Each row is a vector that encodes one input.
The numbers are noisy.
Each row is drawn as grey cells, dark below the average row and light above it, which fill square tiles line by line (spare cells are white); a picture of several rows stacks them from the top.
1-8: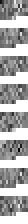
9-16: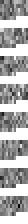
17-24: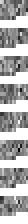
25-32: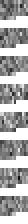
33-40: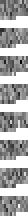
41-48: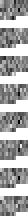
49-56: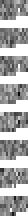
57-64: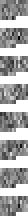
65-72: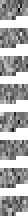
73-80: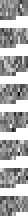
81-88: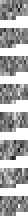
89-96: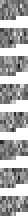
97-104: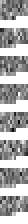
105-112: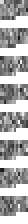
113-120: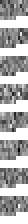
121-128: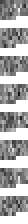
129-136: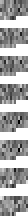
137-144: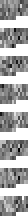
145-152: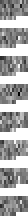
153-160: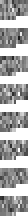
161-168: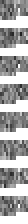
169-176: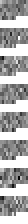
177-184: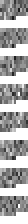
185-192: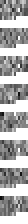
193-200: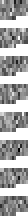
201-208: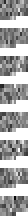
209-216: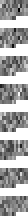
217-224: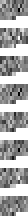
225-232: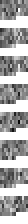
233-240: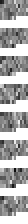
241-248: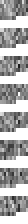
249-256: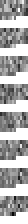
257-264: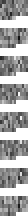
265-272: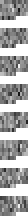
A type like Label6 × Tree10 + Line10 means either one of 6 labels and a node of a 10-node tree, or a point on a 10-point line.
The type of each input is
Bool × Line11.
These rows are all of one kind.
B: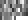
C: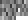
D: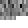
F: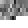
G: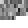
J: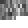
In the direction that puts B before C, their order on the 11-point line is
B, G, J, D, F, C.
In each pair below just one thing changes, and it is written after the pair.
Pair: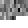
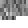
the place on the 11-point line
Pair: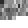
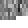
the true/false value
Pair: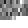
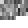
the true/false value
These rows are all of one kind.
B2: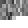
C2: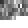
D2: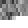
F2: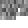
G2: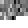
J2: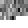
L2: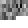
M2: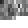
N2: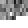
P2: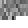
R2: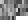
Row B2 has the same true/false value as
C2, D2, F2 and M2.
